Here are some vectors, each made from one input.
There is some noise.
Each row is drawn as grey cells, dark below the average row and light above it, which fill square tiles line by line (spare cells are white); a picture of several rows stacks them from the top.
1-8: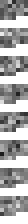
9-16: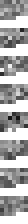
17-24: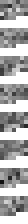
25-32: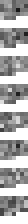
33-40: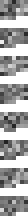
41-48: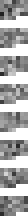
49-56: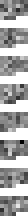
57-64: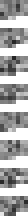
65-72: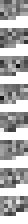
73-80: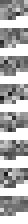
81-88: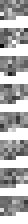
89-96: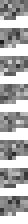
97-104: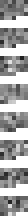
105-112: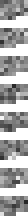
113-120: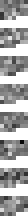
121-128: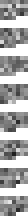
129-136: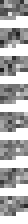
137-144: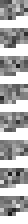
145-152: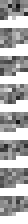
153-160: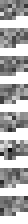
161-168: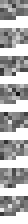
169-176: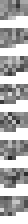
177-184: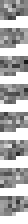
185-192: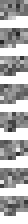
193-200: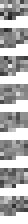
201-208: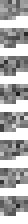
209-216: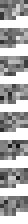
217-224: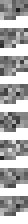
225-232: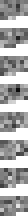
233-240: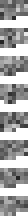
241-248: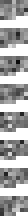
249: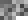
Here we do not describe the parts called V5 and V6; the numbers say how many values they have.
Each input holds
either a value of V5 and a value of V6, or a list of up to three points on a 4-point line.
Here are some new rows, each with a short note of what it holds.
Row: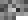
a value of V5 and a value of V6
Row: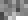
a list of one item
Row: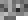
a value of V5 and a value of V6
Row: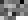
the empty list
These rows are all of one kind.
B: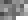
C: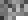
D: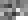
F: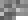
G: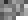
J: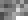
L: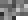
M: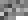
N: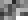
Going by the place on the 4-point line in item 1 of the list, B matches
C, G and J.
